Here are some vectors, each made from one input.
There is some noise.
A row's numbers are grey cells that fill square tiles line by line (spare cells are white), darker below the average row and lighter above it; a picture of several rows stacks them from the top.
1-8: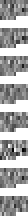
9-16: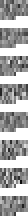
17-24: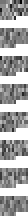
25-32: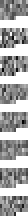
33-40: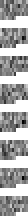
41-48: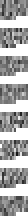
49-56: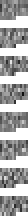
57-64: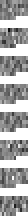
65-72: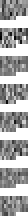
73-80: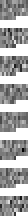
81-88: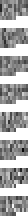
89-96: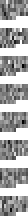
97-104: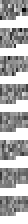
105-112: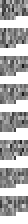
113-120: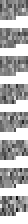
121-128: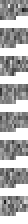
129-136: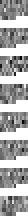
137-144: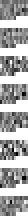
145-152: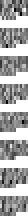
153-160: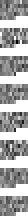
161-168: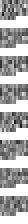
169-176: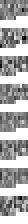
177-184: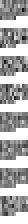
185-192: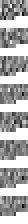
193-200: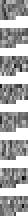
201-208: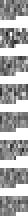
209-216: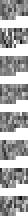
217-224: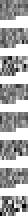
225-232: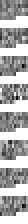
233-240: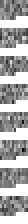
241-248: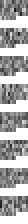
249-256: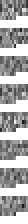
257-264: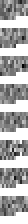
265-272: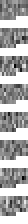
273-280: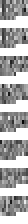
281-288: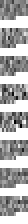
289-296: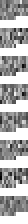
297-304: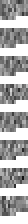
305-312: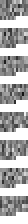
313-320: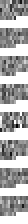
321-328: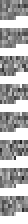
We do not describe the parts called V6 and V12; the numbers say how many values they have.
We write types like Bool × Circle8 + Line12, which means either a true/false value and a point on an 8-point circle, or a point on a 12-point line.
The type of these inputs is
List2(Bool × Line7) + Tree11 + V6 × V12.
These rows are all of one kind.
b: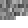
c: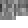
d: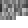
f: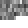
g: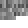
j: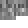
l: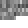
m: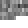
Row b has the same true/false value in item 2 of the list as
f and m.
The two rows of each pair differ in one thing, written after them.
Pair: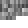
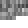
the true/false value in item 2 of the list
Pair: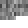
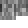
the place on the 7-point line in item 2 of the list
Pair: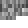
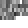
the true/false value in item 2 of the list
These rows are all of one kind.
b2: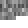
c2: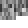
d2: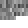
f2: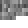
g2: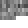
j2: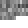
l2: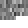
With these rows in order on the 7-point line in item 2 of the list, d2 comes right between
c2 and j2.
